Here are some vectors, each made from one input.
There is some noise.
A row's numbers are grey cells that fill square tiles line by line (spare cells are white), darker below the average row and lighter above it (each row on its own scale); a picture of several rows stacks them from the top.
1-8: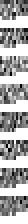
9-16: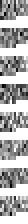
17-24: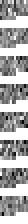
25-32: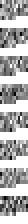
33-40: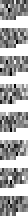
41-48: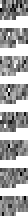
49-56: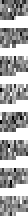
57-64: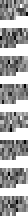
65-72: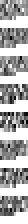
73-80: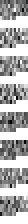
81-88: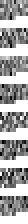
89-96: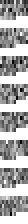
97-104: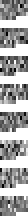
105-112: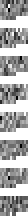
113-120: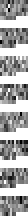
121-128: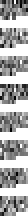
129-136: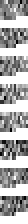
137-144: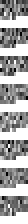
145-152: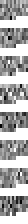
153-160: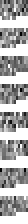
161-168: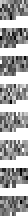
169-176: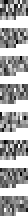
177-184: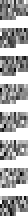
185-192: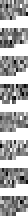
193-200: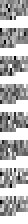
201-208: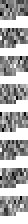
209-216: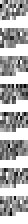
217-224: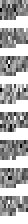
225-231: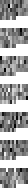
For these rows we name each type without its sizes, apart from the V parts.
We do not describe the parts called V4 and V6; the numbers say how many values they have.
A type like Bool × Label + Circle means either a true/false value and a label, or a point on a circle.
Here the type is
(Bool × V4 + V6) × Label.
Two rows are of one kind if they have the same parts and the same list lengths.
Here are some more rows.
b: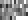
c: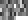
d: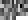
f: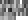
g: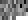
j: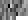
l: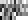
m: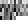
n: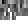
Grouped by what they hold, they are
b, c, f
d, g, j, l, m, n

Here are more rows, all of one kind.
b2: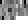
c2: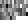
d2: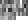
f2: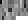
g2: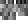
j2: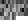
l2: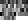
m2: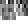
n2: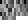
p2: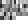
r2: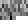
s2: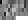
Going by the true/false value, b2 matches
c2, g2 and r2.
